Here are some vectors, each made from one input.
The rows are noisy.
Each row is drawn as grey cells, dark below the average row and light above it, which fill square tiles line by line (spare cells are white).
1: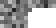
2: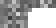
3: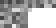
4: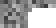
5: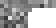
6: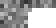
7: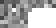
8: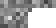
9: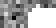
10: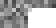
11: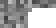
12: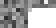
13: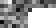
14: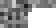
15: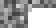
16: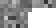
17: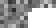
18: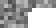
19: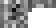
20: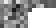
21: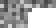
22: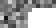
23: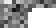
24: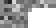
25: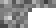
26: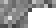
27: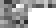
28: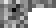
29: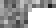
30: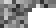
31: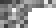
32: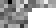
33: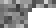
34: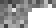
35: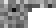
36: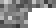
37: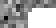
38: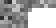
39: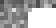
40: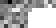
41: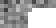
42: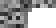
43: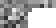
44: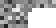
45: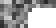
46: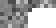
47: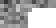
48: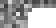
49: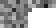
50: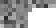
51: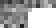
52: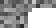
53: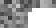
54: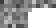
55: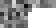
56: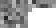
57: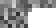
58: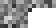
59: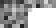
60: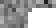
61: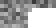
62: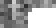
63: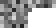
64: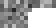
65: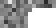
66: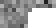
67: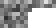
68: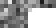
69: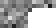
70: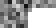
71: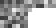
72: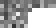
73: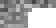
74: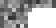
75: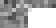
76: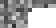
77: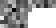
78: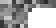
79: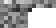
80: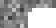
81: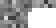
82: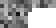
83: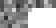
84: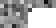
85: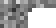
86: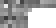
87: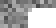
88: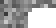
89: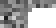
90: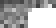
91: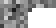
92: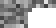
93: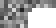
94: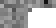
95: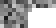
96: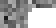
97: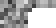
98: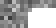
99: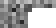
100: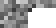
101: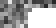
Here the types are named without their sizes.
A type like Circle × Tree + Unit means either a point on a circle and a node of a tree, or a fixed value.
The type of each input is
Bool × Bool × Bool × Label.
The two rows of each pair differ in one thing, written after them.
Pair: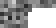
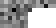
the label
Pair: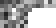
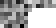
one of the three true/false values
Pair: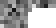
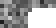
the label
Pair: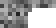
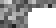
one of the three true/false values
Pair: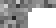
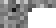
the label
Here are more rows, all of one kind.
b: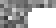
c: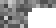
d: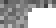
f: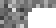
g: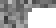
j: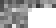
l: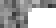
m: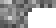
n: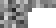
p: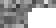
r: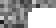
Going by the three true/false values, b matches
f, g and p.
